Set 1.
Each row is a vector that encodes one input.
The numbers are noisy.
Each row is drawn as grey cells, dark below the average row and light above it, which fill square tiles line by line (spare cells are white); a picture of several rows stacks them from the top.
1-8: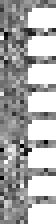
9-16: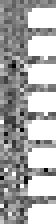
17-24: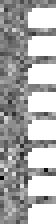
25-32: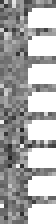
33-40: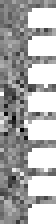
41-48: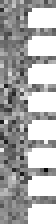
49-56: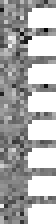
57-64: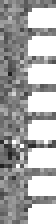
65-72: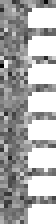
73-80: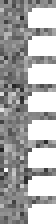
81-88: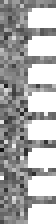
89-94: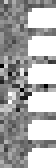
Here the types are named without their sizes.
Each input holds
four true/false values.
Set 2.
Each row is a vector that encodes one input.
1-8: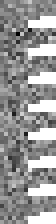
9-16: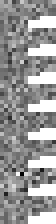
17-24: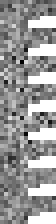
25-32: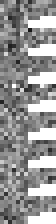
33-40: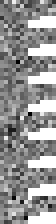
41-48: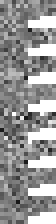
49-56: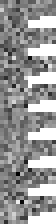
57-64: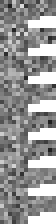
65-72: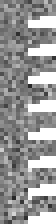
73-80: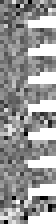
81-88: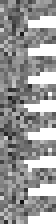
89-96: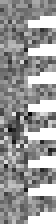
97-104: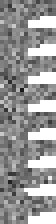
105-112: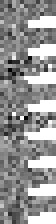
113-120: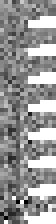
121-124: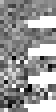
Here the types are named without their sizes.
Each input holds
a point on a circle.
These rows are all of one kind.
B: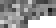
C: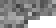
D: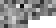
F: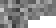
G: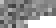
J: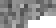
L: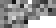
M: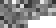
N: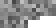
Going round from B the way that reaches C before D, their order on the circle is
B, J, C, D, G, N, F, L, M.
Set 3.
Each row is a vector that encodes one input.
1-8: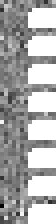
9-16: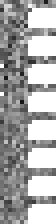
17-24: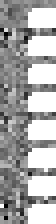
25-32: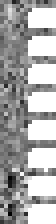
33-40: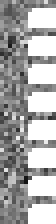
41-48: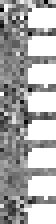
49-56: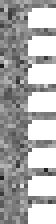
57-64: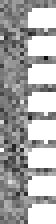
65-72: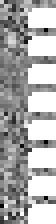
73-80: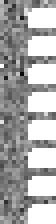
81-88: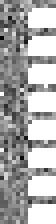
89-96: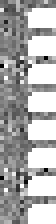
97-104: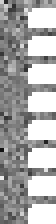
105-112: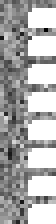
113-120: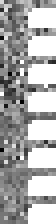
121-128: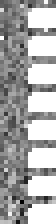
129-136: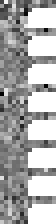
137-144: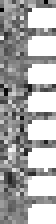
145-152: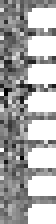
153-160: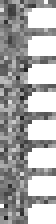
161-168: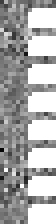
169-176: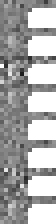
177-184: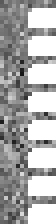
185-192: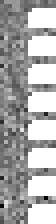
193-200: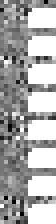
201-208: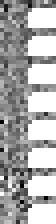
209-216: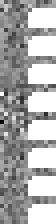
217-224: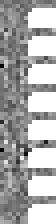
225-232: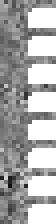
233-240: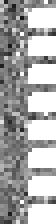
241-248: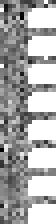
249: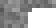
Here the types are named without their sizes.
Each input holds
a node of a tree.
